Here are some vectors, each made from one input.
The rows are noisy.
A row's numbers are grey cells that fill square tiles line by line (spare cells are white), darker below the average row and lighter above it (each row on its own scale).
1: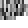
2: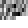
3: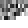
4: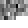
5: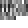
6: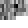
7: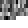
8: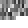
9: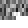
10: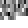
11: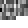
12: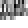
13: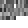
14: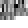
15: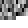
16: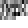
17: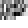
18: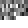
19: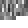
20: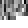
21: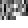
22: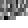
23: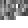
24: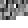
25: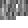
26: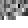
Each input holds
a point on a 6-point circle.
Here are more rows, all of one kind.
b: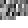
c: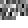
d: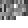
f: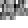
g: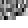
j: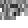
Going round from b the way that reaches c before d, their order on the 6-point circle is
b, g, c, f, j, d.
